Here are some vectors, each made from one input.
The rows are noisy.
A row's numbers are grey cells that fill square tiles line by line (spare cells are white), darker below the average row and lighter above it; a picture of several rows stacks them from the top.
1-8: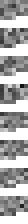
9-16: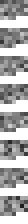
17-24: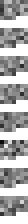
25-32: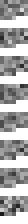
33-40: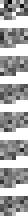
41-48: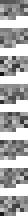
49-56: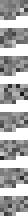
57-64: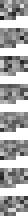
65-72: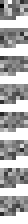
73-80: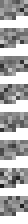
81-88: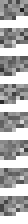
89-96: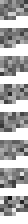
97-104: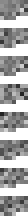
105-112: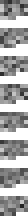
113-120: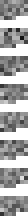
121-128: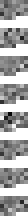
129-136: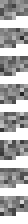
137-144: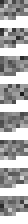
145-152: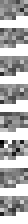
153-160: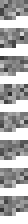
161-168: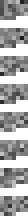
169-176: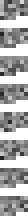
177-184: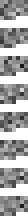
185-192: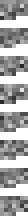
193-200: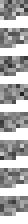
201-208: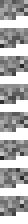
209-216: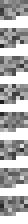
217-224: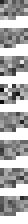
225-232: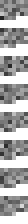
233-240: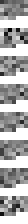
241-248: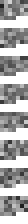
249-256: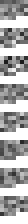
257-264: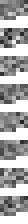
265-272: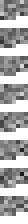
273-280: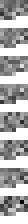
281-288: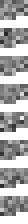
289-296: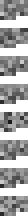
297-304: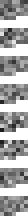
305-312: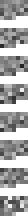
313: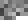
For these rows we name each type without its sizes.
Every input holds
either a label, or a point on a line.
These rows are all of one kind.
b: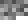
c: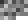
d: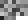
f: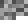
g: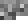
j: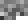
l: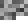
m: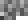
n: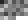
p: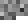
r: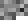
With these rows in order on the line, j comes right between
d and m.
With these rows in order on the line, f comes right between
b and l.
